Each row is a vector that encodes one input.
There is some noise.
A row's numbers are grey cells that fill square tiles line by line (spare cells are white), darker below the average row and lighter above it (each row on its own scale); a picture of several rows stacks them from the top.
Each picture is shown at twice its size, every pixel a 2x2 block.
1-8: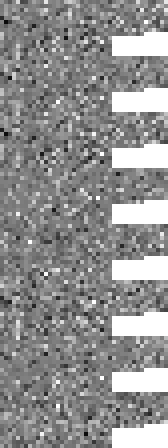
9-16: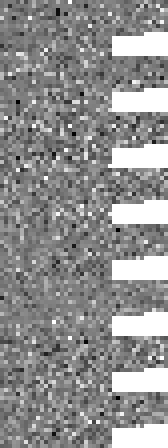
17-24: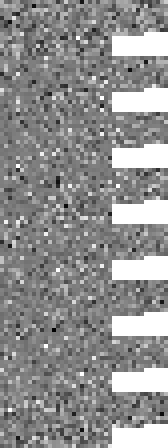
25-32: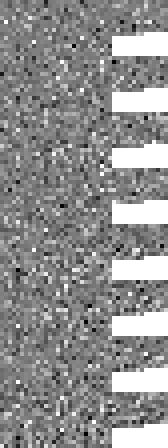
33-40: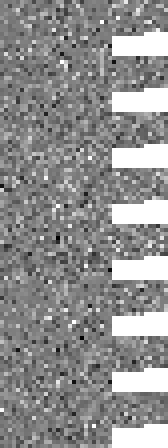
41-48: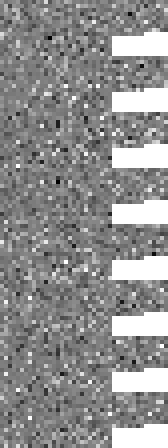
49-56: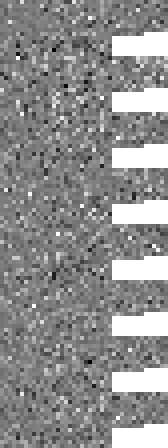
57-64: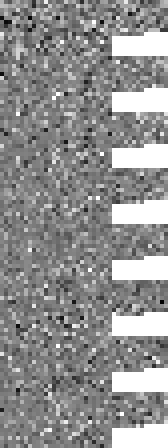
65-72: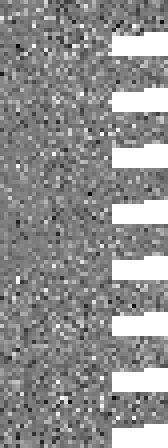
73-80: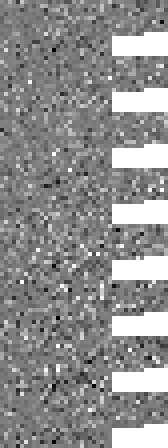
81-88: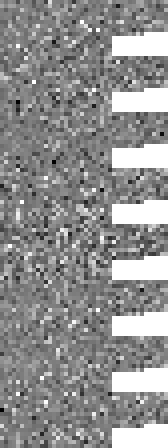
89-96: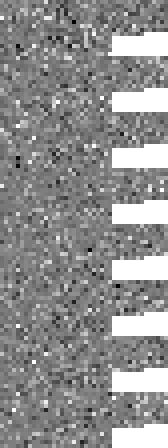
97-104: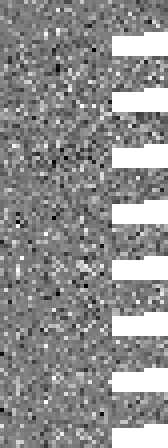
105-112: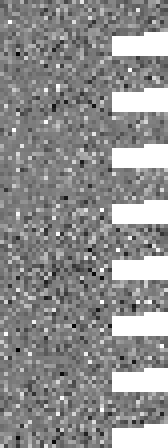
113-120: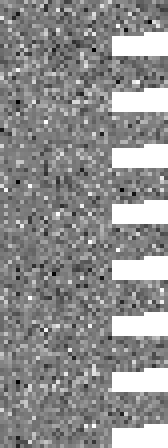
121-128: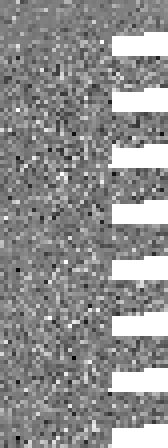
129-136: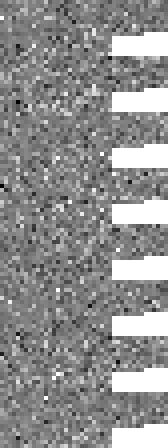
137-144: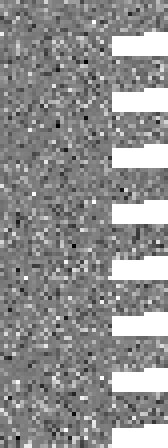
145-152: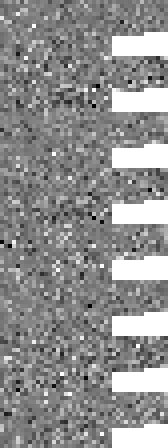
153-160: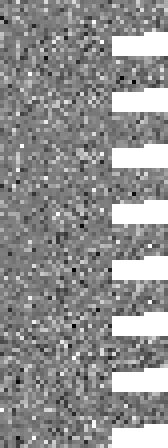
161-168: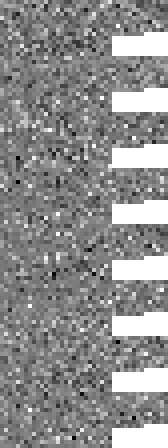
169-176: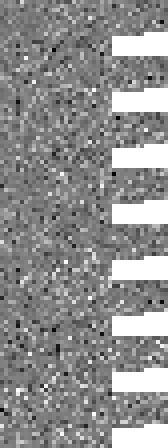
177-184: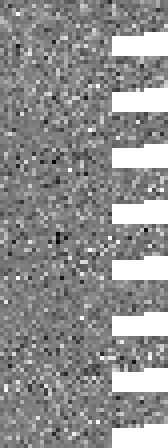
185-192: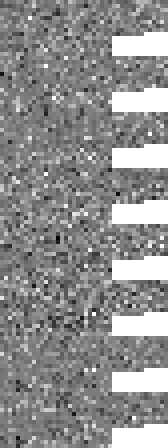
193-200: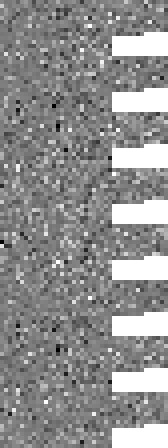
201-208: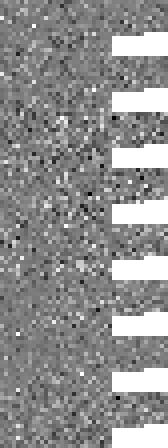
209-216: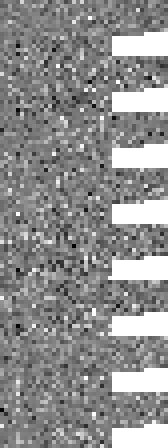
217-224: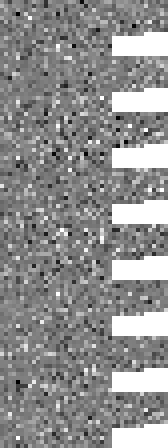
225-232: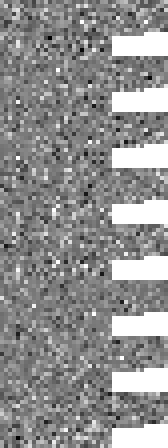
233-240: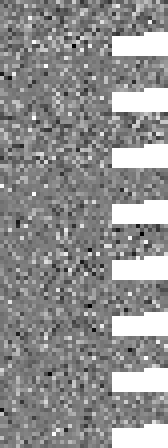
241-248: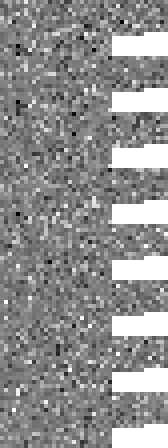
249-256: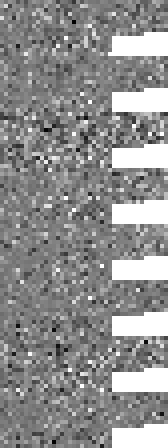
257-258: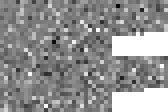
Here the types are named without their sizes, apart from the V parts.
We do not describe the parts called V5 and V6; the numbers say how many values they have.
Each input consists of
a value of V5 and a value of V6, together with either a point on a circle and a true/false value, or a node of a tree.
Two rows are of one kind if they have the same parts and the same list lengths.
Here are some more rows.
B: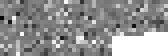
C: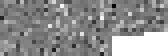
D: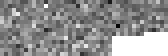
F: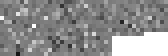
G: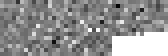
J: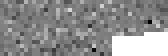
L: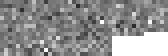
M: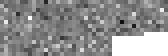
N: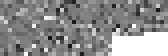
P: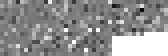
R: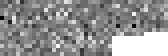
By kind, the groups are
B, L, M, R
C, D, F, G, J, N, P

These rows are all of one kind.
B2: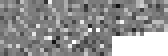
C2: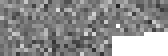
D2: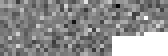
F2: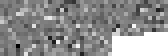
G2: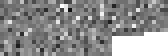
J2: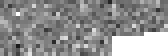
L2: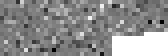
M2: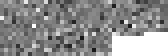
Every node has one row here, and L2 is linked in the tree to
C2 and G2.
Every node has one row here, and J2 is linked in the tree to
F2.
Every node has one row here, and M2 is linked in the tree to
C2 and F2.
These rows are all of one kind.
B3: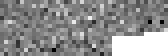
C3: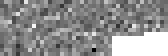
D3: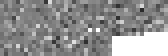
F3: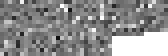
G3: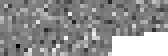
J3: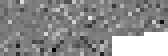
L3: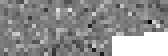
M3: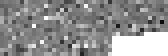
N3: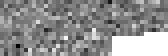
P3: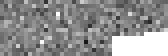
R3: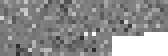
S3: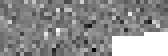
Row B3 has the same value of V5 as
C3, L3, M3 and P3.
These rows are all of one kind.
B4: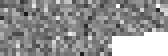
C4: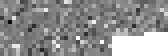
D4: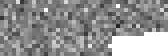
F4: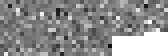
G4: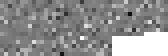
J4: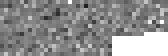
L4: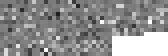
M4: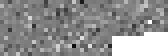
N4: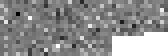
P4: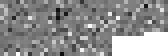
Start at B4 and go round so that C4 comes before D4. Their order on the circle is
B4, J4, L4, C4, N4, D4, M4, G4, P4, F4.
